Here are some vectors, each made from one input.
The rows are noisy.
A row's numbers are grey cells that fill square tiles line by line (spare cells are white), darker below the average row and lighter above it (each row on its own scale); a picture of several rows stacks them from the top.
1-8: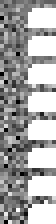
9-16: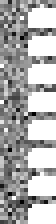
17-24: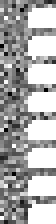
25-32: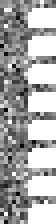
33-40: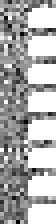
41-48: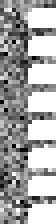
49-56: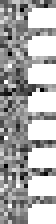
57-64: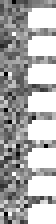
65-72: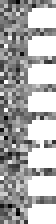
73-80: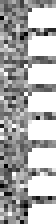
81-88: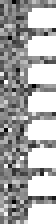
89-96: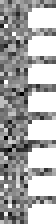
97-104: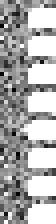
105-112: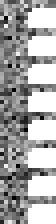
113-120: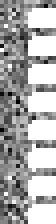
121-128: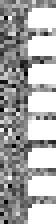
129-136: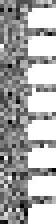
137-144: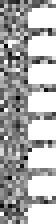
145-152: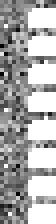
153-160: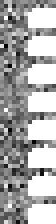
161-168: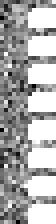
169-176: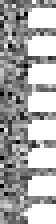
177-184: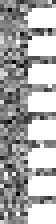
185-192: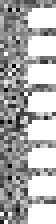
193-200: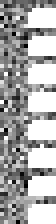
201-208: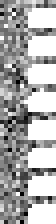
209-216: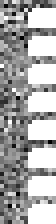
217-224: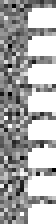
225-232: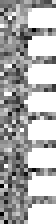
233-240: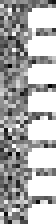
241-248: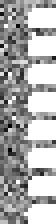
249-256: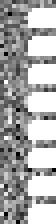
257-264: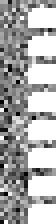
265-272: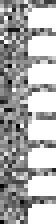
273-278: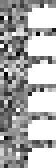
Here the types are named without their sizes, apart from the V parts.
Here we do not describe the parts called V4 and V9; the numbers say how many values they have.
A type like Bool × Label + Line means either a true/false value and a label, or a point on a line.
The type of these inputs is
Label × (Line × (Tree + Unit) + V4 × V9).
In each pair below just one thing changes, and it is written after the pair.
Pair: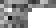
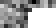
the label
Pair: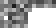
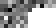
the label
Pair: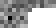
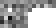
the label
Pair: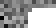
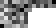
the label
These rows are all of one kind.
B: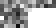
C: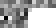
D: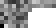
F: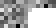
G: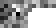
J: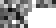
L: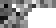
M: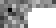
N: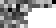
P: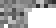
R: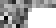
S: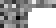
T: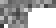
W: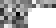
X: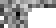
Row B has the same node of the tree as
F, J, L and N.
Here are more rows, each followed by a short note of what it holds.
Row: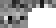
a label, a value of V4 and a value of V9
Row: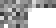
a label, a point on a line and a node of a tree
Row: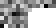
a label, a point on a line and a node of a tree
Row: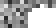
a label and a point on a line
